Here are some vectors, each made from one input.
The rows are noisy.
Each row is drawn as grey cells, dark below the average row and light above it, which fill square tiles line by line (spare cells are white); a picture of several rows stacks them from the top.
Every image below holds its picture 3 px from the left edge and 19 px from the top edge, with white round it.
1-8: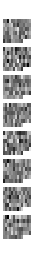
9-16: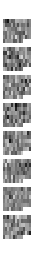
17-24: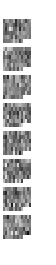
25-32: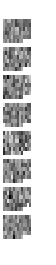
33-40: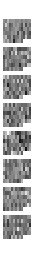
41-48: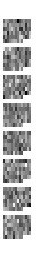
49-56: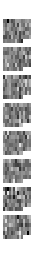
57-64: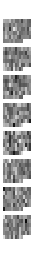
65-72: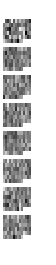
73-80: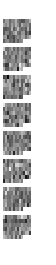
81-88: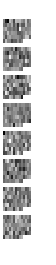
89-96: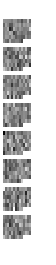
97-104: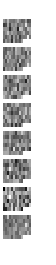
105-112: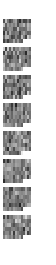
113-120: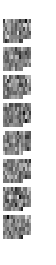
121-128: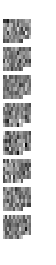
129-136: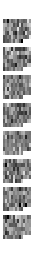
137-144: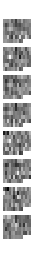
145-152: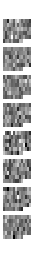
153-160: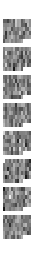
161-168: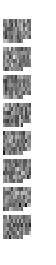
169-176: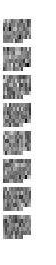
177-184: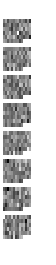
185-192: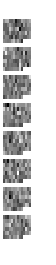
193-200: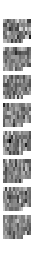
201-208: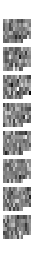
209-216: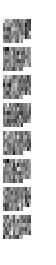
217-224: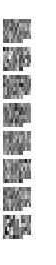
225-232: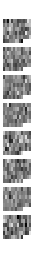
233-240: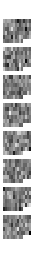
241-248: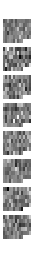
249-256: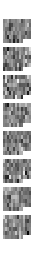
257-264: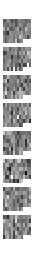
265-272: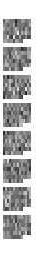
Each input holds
one of 11 labels, a point on an 11-point line and a node of a 9-node tree.
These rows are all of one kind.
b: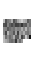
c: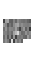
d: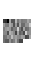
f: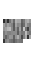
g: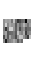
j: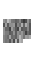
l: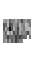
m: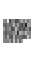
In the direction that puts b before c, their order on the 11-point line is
b, f, d, j, g, l, m, c.
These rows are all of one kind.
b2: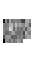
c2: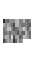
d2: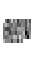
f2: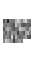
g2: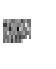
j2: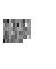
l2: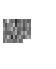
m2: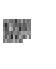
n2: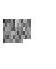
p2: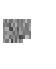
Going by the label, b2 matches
g2, j2, l2 and m2.
